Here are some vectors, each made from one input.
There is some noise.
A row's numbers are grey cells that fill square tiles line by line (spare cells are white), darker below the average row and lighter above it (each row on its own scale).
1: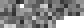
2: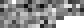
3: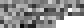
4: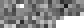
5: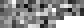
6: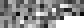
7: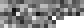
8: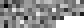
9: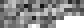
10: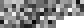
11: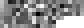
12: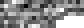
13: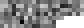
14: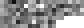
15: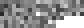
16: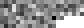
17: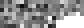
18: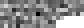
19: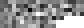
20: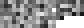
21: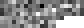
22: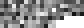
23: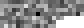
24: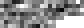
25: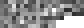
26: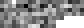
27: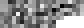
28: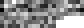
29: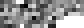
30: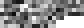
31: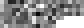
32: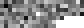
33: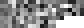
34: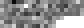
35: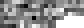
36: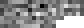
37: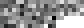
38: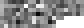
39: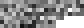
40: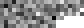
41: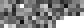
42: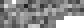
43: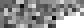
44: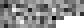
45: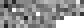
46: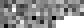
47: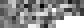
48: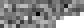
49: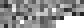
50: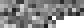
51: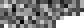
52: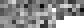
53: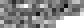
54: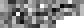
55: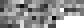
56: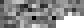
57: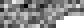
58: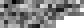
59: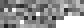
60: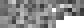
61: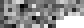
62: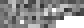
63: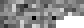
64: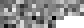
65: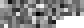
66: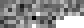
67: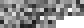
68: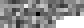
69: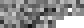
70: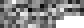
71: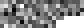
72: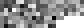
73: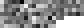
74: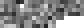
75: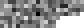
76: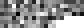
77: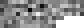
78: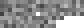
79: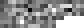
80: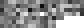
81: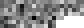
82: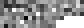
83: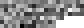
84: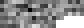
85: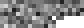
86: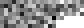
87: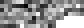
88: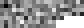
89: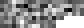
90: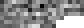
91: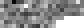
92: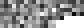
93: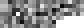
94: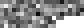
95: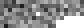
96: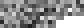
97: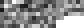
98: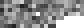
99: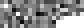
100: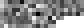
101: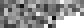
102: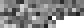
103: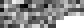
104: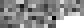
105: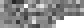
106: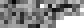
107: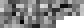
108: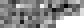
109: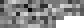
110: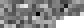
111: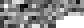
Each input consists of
either a point on a 9-point circle, or a fixed value, or a node of an 8-node tree and a node of a 10-node tree.
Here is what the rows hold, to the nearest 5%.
About 35% of them hold a point on a 9-point circle. About 5% of them hold a fixed value. The rest hold a node of an 8-node tree and a node of a 10-node tree.
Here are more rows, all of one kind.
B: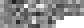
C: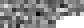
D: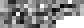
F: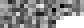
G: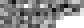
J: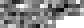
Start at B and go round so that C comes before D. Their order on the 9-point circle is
B, C, G, J, D, F.
